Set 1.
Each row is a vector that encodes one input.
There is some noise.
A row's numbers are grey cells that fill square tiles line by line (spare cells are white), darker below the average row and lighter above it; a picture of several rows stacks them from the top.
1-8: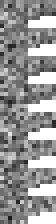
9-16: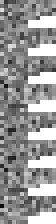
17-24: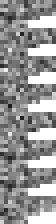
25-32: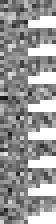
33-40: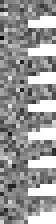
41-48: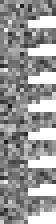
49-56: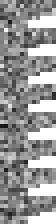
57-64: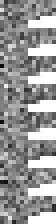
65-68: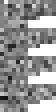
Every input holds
four true/false values.
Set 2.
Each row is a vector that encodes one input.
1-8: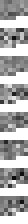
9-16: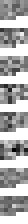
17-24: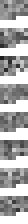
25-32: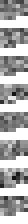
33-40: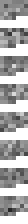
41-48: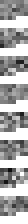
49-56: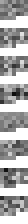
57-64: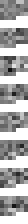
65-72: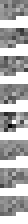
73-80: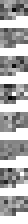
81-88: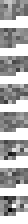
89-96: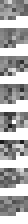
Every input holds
either a point on a 13-point circle, or a fixed value.
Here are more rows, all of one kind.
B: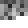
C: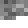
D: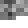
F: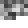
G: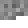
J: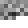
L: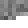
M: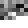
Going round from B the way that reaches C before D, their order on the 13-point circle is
B, M, C, D, J, L, F, G.
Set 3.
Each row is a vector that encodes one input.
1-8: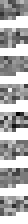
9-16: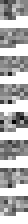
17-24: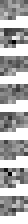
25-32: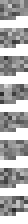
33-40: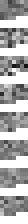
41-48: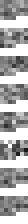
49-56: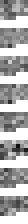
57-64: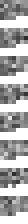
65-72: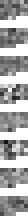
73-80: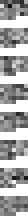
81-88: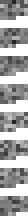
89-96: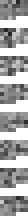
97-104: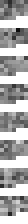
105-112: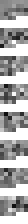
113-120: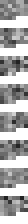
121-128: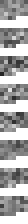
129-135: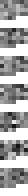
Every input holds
a point on a 13-point circle.
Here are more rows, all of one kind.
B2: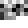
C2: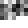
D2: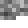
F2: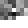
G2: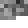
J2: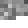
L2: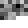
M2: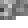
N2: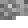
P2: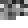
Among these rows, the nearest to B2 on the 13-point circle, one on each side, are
D2 and J2.
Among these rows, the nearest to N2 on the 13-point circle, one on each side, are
J2 and M2.
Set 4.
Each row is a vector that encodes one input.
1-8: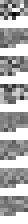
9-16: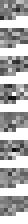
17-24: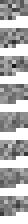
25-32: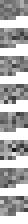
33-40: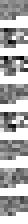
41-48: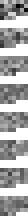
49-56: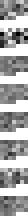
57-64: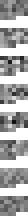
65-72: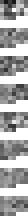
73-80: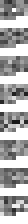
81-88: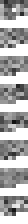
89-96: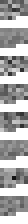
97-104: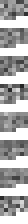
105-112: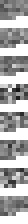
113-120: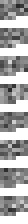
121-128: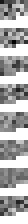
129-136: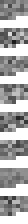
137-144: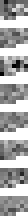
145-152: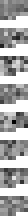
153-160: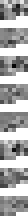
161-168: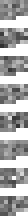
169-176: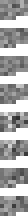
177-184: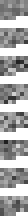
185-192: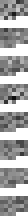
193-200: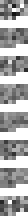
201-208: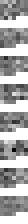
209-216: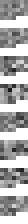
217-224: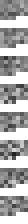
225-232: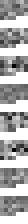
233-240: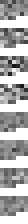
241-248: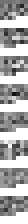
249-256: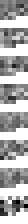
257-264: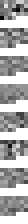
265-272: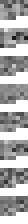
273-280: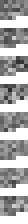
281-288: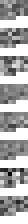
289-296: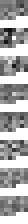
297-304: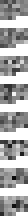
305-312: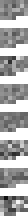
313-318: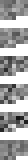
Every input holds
either a point on a 13-point circle, or a fixed value.
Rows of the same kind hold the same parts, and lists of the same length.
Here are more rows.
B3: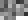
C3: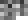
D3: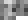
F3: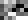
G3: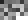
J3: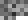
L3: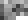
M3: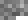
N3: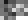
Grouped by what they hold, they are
B3, C3, D3, F3, J3, L3, M3, N3
G3

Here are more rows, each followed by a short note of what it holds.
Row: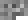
a point on a 13-point circle
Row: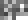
a fixed value
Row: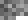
a point on a 13-point circle
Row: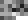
a point on a 13-point circle
